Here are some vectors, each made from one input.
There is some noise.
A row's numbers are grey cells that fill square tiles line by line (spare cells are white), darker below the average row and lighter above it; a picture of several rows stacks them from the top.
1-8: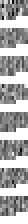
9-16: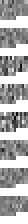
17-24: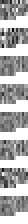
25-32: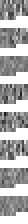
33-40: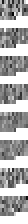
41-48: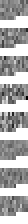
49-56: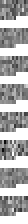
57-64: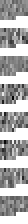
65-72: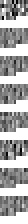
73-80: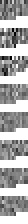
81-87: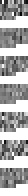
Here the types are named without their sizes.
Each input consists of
a point on a line, together with either a fixed value, or three true/false values.
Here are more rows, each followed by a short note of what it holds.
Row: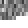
a point on a line
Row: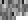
a point on a line
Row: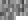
a point on a line
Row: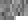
a point on a line
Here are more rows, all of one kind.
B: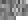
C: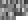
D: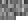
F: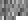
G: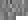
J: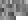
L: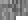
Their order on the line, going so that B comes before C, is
B, D, J, G, C, F, L.
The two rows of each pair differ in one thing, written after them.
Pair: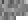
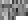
one of the three true/false values
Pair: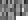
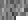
one of the three true/false values
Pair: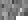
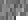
one of the three true/false values
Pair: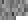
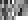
the place on the line
